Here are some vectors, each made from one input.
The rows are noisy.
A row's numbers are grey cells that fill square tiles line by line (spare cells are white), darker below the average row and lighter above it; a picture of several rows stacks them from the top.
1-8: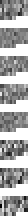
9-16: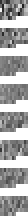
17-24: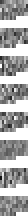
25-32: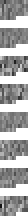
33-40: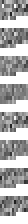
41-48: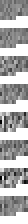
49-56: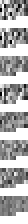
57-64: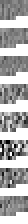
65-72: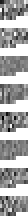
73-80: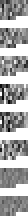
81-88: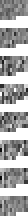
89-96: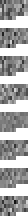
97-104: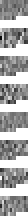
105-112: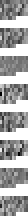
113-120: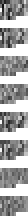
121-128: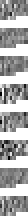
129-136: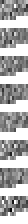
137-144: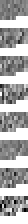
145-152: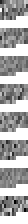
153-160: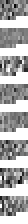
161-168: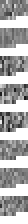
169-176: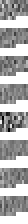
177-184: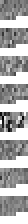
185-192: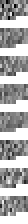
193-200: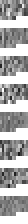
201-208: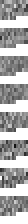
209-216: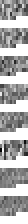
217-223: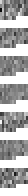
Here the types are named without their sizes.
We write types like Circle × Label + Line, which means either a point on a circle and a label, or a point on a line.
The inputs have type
Bool × Bool × Bool × Bool + Line.
